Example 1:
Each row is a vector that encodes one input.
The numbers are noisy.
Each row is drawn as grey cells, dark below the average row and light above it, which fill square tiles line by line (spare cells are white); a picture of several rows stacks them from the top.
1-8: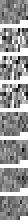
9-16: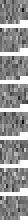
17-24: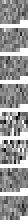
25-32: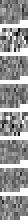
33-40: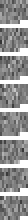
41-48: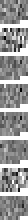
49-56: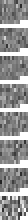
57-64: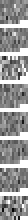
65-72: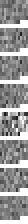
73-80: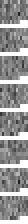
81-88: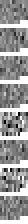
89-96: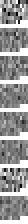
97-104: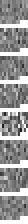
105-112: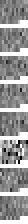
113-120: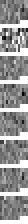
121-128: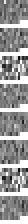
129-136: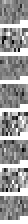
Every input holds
either one of 7 labels, or a node of a 14-node tree and three true/false values.
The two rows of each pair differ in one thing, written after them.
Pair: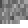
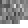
the node of the tree
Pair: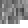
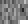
one of the three true/false values
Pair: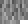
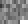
one of the three true/false values
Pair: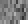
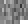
the node of the tree
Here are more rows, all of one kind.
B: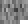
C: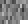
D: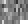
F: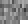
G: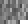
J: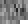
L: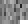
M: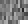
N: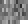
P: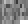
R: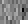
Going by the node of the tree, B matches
L, N and P.
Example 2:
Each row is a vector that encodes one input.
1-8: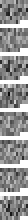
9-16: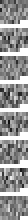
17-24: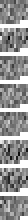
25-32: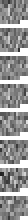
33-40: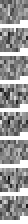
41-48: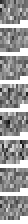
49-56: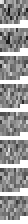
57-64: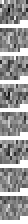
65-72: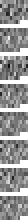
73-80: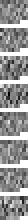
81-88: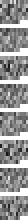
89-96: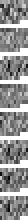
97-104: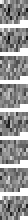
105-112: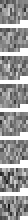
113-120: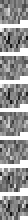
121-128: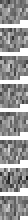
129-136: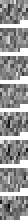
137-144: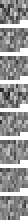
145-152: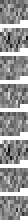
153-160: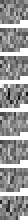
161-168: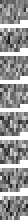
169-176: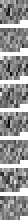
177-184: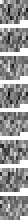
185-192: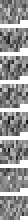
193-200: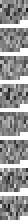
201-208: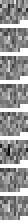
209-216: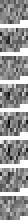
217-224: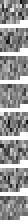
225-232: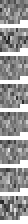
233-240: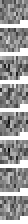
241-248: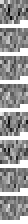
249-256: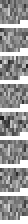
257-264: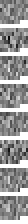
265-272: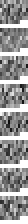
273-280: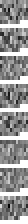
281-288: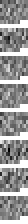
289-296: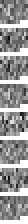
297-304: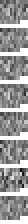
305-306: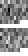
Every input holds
either a fixed value, or one of 7 labels and three true/false values, or a node of an 11-node tree.
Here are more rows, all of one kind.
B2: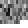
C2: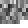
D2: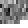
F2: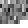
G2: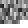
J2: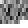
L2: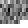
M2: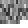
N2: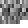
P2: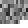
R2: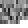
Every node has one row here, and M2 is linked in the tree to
B2, G2 and R2.
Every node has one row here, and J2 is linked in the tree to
L2.
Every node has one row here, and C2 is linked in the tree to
P2.
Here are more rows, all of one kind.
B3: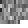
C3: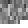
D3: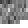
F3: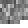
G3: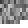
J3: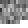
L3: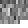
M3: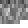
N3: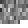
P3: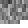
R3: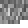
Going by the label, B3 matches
G3, J3 and N3.
